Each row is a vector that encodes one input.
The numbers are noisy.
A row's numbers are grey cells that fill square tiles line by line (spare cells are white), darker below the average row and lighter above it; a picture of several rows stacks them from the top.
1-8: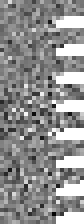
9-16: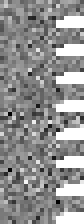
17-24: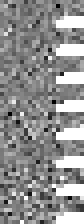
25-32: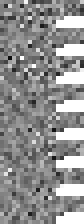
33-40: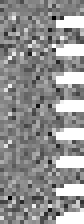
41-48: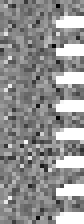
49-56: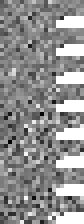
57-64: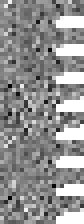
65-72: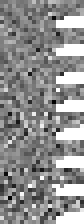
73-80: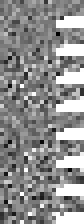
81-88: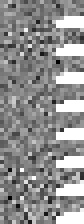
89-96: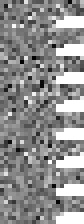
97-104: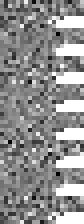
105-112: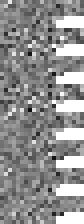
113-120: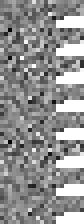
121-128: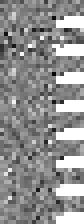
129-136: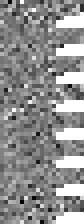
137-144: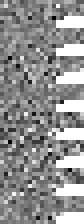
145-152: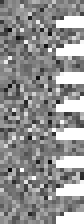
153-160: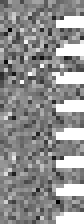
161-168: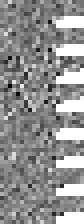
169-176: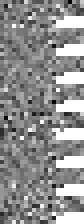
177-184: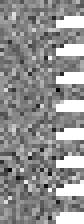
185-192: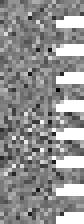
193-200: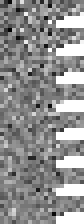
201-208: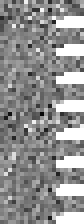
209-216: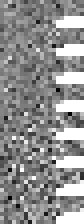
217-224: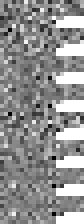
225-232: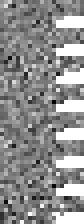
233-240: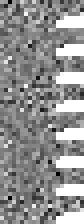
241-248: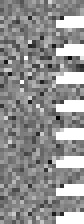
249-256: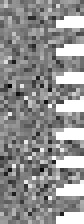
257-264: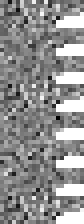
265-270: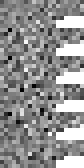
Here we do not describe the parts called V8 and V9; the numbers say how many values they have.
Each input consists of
either a point on a 5-point line and a point on a 6-point line, or a true/false value and a value of V8, or a value of V9.
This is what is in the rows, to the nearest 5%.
About 40% of them hold a point on a 5-point line and a point on a 6-point line. About 35% of them hold a true/false value and a value of V8. The rest hold a value of V9.
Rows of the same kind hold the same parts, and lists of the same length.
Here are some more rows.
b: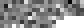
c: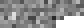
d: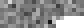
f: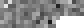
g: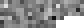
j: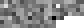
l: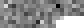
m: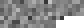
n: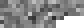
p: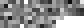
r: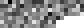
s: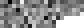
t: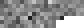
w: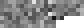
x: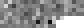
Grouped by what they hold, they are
b, p, r, s
c, g, j, m, n, t, w
d, f, l, x

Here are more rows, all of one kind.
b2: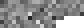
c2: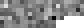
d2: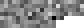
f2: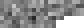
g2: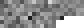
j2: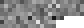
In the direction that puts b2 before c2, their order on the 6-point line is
g2, b2, d2, j2, c2, f2.
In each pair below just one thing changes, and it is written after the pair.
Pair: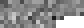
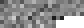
the place on the 6-point line
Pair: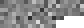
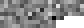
the place on the 5-point line
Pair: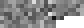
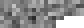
the place on the 6-point line
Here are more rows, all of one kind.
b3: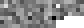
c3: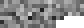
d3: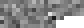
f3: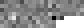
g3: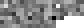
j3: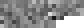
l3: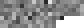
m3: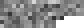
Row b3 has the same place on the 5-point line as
c3 and g3.
